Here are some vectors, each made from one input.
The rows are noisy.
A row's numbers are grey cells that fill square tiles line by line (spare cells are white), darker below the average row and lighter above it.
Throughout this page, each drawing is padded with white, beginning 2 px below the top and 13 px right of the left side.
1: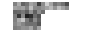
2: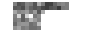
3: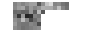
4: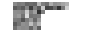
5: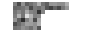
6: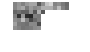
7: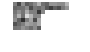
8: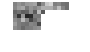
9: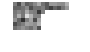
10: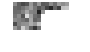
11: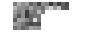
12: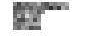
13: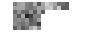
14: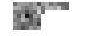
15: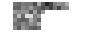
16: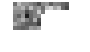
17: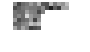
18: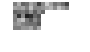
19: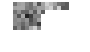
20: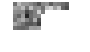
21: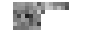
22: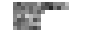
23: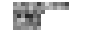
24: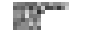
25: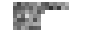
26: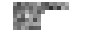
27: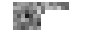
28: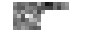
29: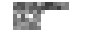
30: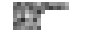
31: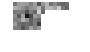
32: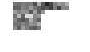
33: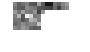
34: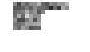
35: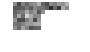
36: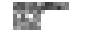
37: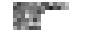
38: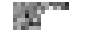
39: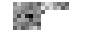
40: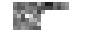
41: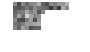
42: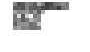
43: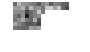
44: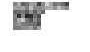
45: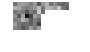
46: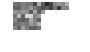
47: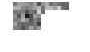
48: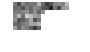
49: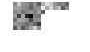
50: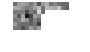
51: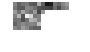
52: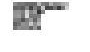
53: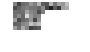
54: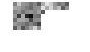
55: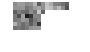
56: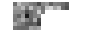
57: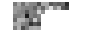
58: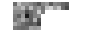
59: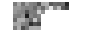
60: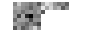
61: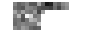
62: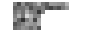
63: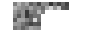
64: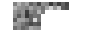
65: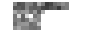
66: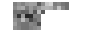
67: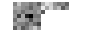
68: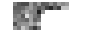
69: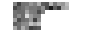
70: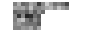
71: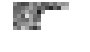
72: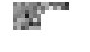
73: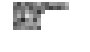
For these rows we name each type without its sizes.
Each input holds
a node of a tree and a true/false value.
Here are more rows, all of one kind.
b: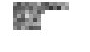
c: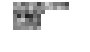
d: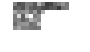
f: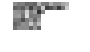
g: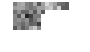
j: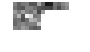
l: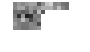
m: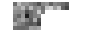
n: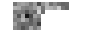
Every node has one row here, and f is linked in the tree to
g.
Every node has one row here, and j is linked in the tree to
d and m.
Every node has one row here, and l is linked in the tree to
b and c.
